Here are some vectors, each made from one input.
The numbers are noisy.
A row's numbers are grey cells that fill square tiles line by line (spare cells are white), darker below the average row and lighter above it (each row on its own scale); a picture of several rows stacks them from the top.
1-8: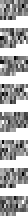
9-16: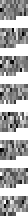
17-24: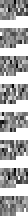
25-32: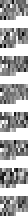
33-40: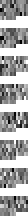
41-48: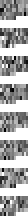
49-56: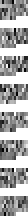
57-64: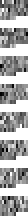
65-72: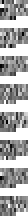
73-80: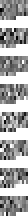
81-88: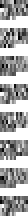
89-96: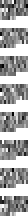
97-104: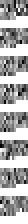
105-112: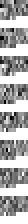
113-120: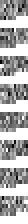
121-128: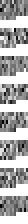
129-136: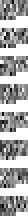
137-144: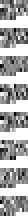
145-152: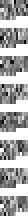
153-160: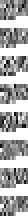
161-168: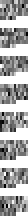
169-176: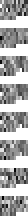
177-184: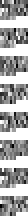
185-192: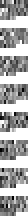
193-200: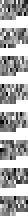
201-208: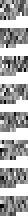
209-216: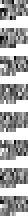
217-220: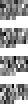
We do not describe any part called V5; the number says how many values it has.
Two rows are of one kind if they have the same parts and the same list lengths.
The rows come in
3 kinds.
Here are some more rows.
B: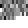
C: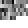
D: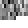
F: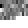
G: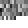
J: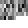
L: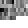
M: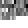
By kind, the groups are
B, F, J, M
C, G, L
D

